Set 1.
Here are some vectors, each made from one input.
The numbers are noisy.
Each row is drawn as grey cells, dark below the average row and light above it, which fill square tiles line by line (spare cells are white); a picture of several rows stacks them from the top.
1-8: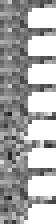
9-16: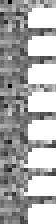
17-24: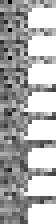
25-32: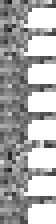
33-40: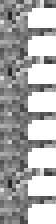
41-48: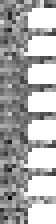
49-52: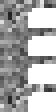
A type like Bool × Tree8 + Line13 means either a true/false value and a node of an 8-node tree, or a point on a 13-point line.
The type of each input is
Label4.
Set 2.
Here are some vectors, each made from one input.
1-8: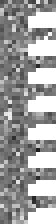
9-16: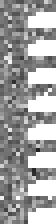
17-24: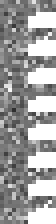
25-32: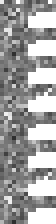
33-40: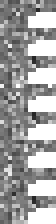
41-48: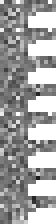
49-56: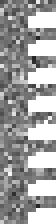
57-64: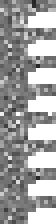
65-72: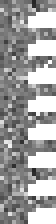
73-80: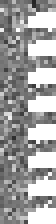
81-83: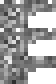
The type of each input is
Label8.
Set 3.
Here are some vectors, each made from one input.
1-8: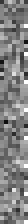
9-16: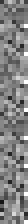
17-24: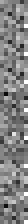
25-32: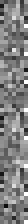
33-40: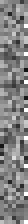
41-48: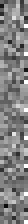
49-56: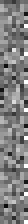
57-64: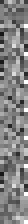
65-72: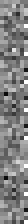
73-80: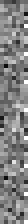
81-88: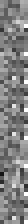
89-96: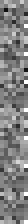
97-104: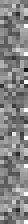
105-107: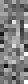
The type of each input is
Label8.
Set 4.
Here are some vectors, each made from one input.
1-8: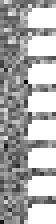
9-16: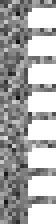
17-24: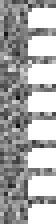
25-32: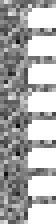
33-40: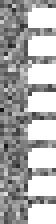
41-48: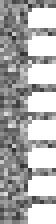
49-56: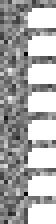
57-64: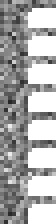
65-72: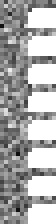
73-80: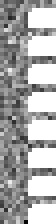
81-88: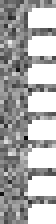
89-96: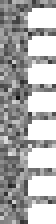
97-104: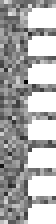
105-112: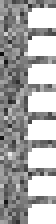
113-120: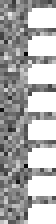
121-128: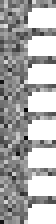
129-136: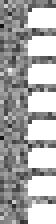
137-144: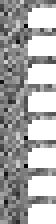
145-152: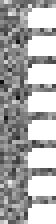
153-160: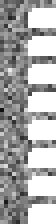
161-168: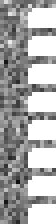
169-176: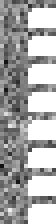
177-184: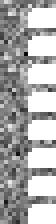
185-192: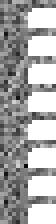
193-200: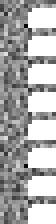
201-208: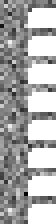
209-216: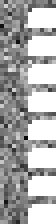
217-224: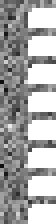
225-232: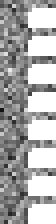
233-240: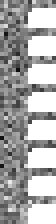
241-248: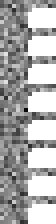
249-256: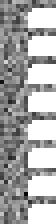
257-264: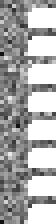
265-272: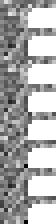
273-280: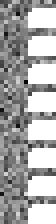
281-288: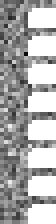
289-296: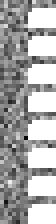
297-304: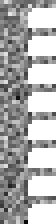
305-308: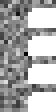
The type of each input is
Label11.
